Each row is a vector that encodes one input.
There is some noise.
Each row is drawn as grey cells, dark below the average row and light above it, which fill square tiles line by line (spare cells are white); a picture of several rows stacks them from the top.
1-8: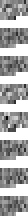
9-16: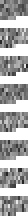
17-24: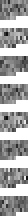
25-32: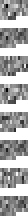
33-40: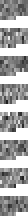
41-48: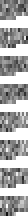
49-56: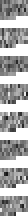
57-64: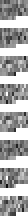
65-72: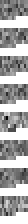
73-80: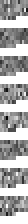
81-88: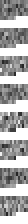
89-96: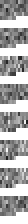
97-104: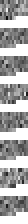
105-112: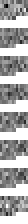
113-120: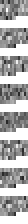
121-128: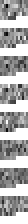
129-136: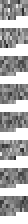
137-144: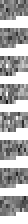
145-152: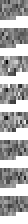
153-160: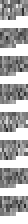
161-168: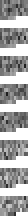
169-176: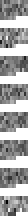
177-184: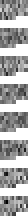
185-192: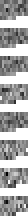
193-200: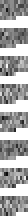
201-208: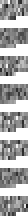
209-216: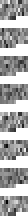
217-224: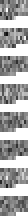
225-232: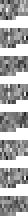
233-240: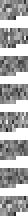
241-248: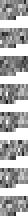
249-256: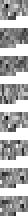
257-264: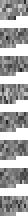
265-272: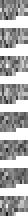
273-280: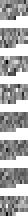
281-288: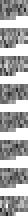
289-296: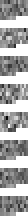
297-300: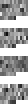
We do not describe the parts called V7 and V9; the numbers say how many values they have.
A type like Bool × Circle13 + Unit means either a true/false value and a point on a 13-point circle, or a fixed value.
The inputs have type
Bool × (Line3 × Line5 + V9) + V7.
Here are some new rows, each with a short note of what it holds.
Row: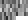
a true/false value and a value of V9
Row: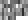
a value of V7
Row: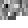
a value of V7
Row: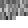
a true/false value and a value of V9
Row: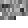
a value of V7
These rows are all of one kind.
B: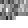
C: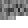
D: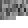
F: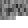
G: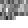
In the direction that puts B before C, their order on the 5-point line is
B, D, F, C, G.
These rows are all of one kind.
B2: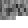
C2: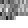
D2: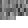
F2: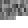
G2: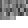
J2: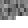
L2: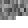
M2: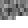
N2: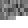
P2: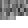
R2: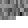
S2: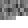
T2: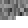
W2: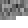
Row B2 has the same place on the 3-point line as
D2, G2 and P2.
